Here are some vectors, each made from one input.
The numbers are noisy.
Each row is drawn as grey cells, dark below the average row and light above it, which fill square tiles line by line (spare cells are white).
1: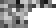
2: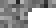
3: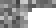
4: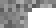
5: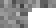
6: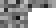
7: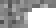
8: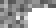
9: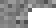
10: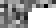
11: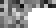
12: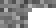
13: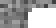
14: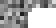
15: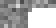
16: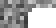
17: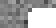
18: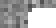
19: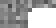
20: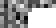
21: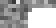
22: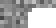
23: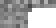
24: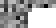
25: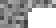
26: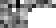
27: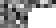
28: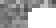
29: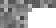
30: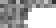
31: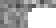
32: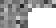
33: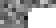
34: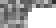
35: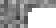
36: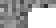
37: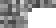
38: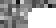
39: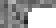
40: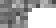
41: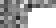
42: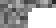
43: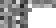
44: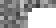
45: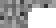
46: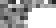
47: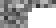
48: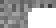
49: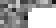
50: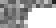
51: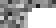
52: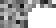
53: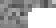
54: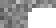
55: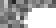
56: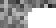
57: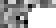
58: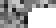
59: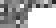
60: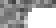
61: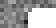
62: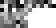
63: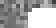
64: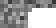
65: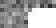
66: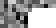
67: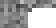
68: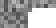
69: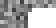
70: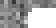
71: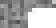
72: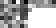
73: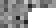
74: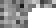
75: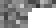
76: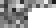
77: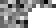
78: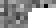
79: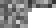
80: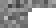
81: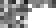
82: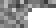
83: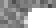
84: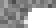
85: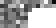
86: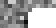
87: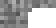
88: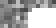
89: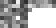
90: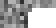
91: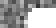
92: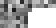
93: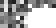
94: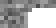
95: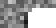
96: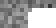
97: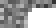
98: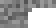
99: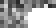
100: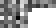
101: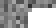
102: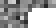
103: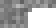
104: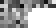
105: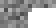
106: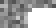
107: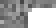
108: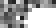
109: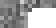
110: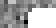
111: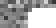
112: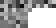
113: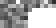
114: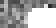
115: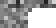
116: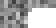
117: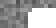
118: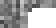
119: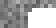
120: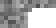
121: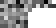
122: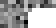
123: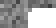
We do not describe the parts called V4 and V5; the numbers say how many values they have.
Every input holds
a point on a 6-point circle, a true/false value, a value of V4 and a value of V5.
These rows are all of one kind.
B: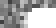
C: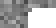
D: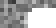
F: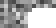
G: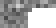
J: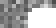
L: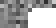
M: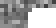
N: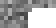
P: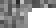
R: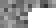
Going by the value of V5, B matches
C, G, L and N.
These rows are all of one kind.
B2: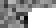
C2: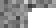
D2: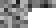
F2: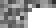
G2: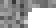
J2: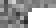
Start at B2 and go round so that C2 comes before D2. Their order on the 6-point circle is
B2, C2, G2, F2, D2, J2.
